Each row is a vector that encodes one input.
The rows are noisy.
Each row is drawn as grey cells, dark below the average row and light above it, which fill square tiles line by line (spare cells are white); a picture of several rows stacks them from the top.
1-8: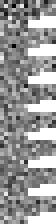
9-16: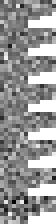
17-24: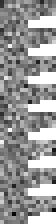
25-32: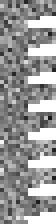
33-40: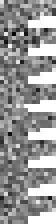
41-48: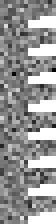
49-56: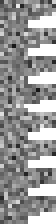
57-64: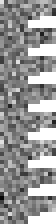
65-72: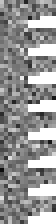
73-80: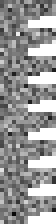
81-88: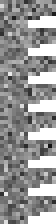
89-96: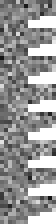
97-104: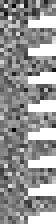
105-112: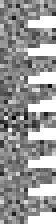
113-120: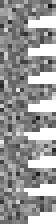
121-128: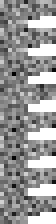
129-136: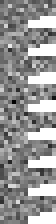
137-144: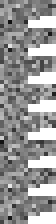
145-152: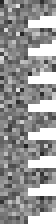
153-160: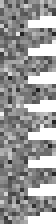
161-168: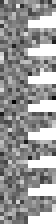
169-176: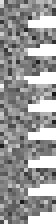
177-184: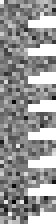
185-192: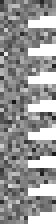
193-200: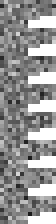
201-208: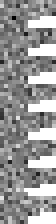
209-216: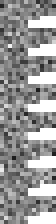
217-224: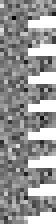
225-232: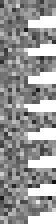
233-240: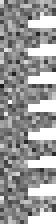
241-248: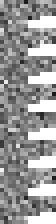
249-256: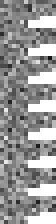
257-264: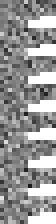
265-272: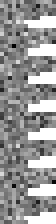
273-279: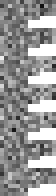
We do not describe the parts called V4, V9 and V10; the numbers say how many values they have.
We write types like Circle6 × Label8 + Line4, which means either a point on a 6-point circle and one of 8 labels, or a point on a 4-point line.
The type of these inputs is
(Line5 × V4 + V9) × V10 + List2(Line7).
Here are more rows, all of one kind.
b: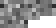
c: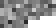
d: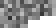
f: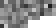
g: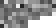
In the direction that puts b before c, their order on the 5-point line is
g, f, b, c, d.
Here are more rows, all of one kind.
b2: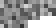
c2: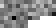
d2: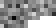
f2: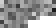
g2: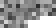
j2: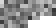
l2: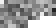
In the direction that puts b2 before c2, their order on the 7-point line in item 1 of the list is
g2, f2, l2, j2, b2, d2, c2.
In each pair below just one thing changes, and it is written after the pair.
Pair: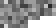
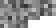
the place on the 5-point line
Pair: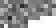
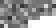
the value of V4
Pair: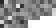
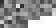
the place on the 5-point line
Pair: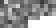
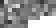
the value of V4
